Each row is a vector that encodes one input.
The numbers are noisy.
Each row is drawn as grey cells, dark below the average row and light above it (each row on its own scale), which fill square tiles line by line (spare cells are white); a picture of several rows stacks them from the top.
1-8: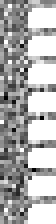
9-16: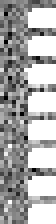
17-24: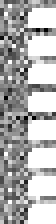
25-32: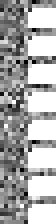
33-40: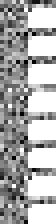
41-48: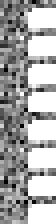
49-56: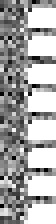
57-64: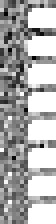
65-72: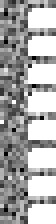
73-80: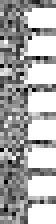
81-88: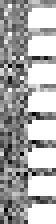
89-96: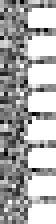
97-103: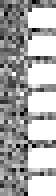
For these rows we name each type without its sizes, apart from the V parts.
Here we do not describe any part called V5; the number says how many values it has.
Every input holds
a list of items, each a true/false value and a value of V5.
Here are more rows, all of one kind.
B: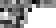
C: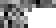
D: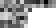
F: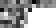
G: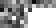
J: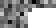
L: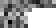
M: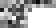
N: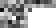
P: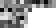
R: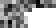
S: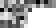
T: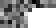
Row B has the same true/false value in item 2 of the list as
F, G, J and T.
